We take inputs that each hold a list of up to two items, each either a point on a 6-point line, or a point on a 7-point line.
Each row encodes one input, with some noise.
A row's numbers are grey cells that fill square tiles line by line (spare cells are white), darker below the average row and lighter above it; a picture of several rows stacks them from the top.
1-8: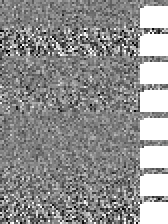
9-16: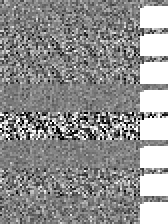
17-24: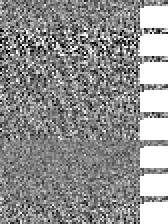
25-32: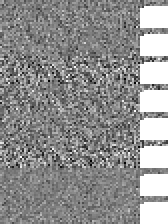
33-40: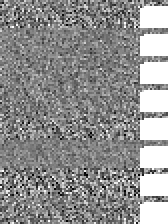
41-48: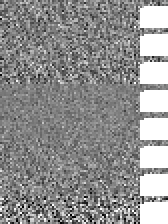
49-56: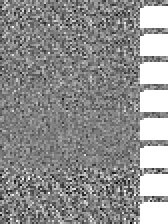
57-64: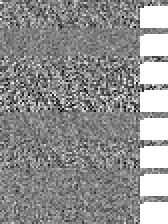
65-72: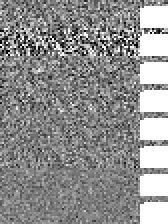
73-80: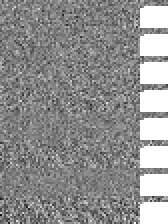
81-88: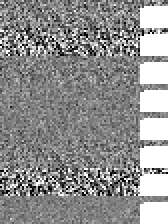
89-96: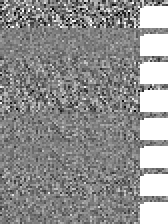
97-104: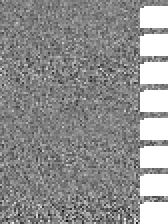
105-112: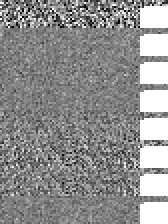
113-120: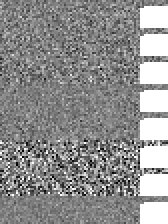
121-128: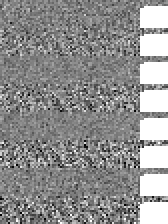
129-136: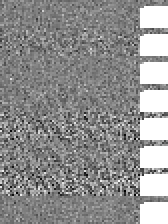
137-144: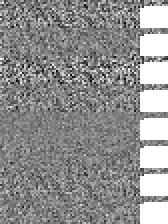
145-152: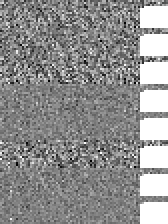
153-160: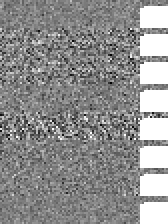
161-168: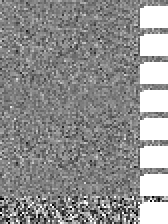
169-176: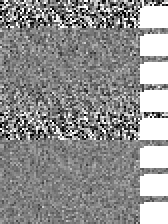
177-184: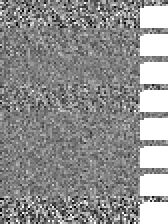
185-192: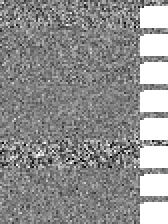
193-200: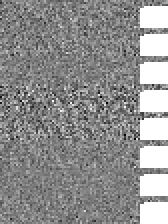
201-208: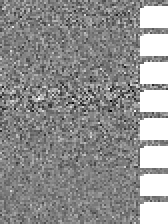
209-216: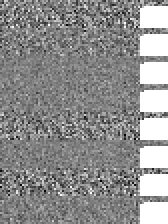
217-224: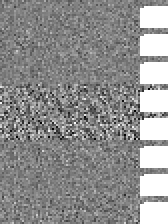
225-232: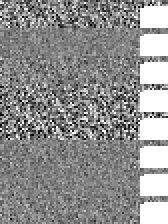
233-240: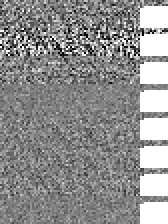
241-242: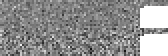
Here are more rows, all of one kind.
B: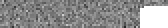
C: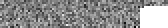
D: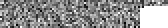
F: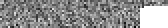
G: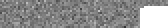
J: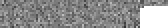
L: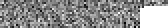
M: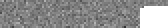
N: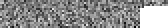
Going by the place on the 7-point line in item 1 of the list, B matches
D, J and L.
